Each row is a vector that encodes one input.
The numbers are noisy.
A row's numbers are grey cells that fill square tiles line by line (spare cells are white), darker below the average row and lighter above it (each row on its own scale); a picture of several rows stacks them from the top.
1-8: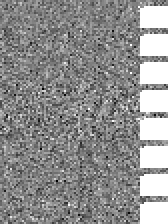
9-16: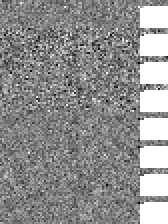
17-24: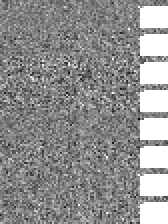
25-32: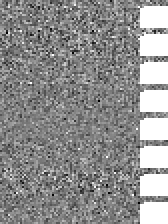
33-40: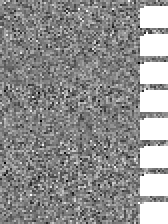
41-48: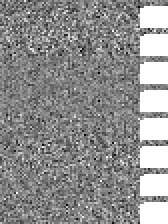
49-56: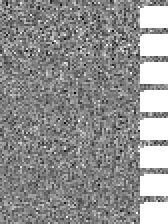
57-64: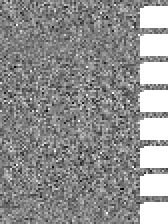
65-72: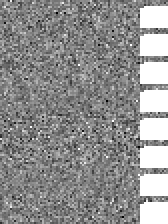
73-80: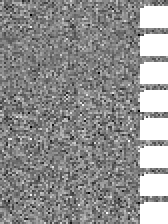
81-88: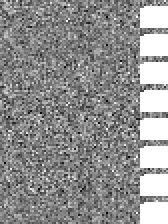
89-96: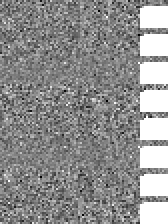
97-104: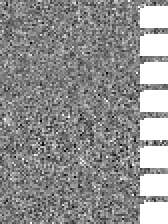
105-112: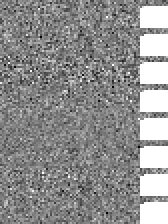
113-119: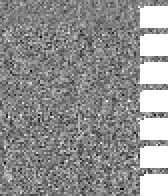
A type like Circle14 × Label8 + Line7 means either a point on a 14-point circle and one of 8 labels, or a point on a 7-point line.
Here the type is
Bool × Bool × Bool × Bool + (Circle5 + Unit) × Label7.
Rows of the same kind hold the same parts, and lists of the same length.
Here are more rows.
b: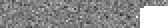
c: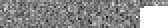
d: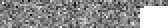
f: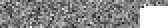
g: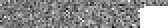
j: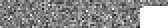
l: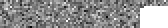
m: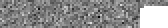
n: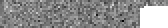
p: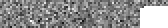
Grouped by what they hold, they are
b, c, n
d, f, g, j, m
l, p

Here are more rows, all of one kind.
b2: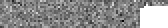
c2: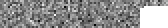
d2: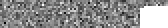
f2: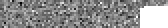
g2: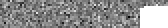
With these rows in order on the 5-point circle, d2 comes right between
c2 and g2.
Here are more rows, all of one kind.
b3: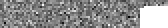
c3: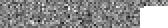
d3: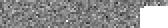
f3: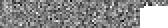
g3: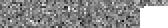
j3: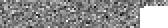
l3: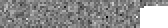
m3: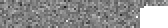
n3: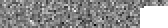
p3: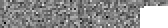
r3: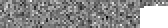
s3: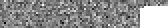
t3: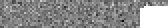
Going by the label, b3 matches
p3 and s3.
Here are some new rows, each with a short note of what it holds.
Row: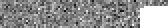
four true/false values
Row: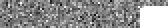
four true/false values
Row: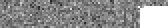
four true/false values
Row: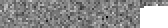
a point on a 5-point circle and one of 7 labels
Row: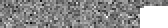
four true/false values
